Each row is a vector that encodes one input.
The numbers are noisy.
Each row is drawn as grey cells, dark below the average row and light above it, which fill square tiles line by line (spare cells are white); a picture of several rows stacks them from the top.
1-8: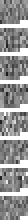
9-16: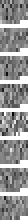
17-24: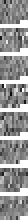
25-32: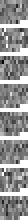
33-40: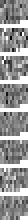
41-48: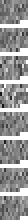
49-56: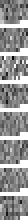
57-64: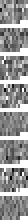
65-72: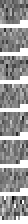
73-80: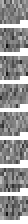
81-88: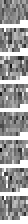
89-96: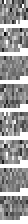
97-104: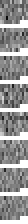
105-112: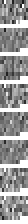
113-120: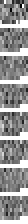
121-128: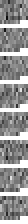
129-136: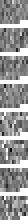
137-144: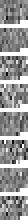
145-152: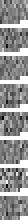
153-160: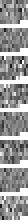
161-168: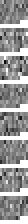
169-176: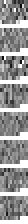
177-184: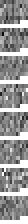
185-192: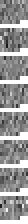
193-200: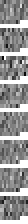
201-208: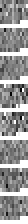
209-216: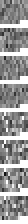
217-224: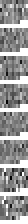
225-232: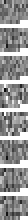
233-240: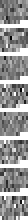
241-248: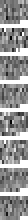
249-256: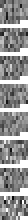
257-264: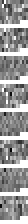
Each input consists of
a true/false value, together with either a point on a 9-point line, or a list of up to two points on a 7-point line.
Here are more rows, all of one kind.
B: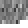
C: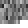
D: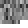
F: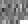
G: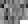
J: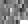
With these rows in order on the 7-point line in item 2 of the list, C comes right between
D and G.
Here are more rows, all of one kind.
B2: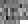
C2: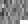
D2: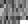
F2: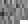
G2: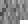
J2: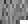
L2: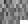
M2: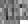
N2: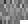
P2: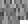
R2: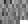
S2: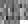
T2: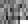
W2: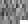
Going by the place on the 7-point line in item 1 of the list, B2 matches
C2, G2, M2 and S2.
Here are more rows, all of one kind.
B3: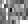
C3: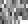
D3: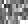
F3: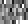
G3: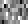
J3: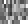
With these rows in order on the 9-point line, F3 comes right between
B3 and D3.
